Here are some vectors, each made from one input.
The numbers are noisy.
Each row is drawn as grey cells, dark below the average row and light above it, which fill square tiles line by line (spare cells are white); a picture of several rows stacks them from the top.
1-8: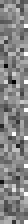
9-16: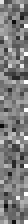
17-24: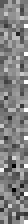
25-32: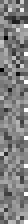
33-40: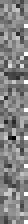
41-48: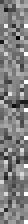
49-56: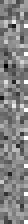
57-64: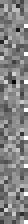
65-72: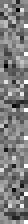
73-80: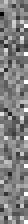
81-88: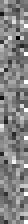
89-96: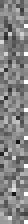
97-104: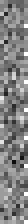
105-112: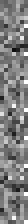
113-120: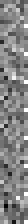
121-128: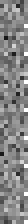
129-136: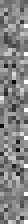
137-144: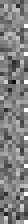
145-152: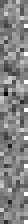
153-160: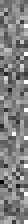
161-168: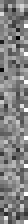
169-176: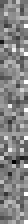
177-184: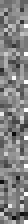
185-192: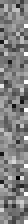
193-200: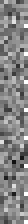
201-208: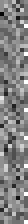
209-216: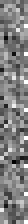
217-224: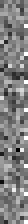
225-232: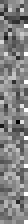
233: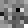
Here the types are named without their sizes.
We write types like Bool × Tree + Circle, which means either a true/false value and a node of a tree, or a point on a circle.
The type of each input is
Bool × Bool × Bool + (Circle + Label) × Line.
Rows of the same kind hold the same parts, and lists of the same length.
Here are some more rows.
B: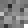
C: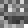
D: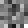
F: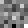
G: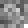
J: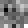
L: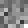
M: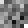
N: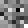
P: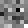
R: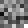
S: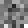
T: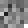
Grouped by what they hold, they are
B, G, L, T
C, J, M, N, P
D, F, R, S

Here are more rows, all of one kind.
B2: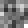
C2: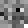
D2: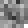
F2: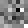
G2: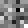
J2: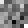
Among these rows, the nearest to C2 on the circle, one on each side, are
F2 and J2.
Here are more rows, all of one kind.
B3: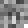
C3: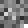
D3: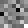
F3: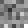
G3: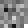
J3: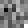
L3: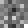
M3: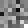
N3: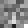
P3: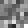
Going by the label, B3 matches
L3 and M3.
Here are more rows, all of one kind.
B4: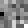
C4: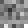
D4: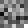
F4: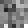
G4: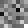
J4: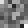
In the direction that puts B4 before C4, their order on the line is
D4, G4, B4, C4, F4, J4.
